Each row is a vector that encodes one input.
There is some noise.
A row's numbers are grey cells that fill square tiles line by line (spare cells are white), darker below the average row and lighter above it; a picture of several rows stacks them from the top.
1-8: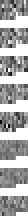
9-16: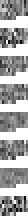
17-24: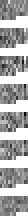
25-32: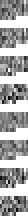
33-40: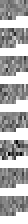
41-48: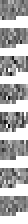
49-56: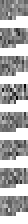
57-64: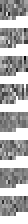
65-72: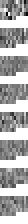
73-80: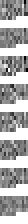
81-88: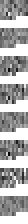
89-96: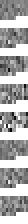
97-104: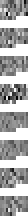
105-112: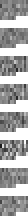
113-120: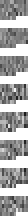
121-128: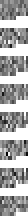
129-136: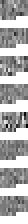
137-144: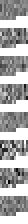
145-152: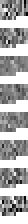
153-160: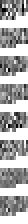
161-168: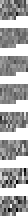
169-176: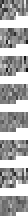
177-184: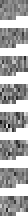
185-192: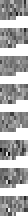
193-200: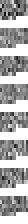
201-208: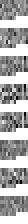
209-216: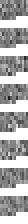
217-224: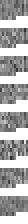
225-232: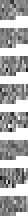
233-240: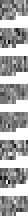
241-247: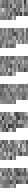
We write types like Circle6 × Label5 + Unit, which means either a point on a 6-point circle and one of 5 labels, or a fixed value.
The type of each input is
(Bool × Bool × Bool × Bool + Label6) × Line6.
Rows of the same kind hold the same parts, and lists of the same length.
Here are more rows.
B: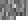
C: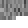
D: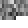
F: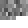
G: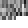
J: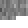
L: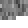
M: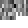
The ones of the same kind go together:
B, C, F, J, L, M
D, G

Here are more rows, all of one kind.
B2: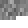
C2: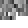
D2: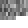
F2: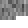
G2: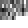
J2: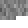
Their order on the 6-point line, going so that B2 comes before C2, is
D2, B2, J2, C2, F2, G2.
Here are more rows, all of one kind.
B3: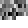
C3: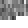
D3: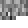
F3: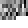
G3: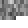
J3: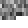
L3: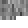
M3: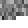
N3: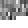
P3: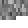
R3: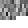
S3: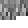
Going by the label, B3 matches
F3, N3, R3 and S3.
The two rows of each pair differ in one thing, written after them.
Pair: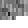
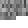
the place on the 6-point line
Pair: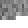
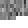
the place on the 6-point line
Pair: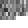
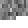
the place on the 6-point line
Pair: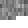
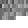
one of the four true/false values
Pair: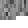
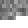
the place on the 6-point line
